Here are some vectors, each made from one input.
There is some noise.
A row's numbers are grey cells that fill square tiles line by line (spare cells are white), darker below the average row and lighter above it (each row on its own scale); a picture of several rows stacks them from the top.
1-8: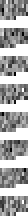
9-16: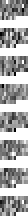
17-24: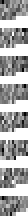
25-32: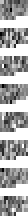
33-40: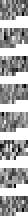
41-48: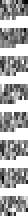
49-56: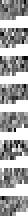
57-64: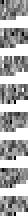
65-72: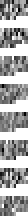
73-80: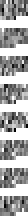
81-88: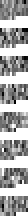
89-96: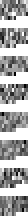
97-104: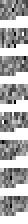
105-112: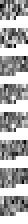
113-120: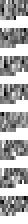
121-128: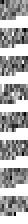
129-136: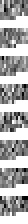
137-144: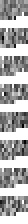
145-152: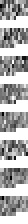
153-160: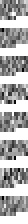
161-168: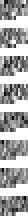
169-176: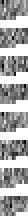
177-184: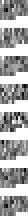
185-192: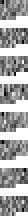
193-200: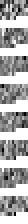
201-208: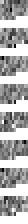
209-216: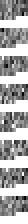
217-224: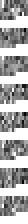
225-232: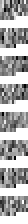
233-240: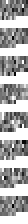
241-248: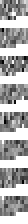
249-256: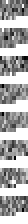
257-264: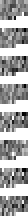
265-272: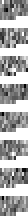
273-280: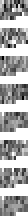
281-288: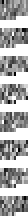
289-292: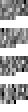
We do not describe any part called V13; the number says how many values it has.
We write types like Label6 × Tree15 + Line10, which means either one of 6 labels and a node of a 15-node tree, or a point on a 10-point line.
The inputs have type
Bool × (Line11 + V13) + Line7.
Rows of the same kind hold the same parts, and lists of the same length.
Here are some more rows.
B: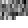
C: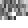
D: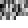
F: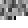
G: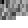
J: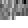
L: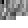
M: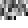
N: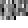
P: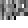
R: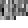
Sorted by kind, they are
B, J
C, D, F, M, N, P, R
G, L

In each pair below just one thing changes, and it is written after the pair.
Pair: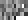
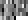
the place on the 11-point line
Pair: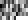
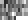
the true/false value
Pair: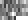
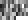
the true/false value
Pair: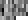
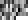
the place on the 11-point line
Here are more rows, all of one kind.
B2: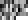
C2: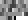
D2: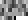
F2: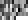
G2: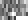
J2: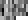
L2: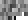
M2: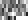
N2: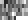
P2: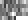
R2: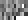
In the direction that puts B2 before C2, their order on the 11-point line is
F2, B2, N2, P2, G2, M2, J2, D2, C2, L2, R2.
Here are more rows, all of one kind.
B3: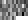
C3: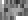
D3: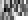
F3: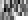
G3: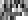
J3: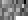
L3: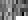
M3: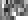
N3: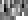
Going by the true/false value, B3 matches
J3 and L3.
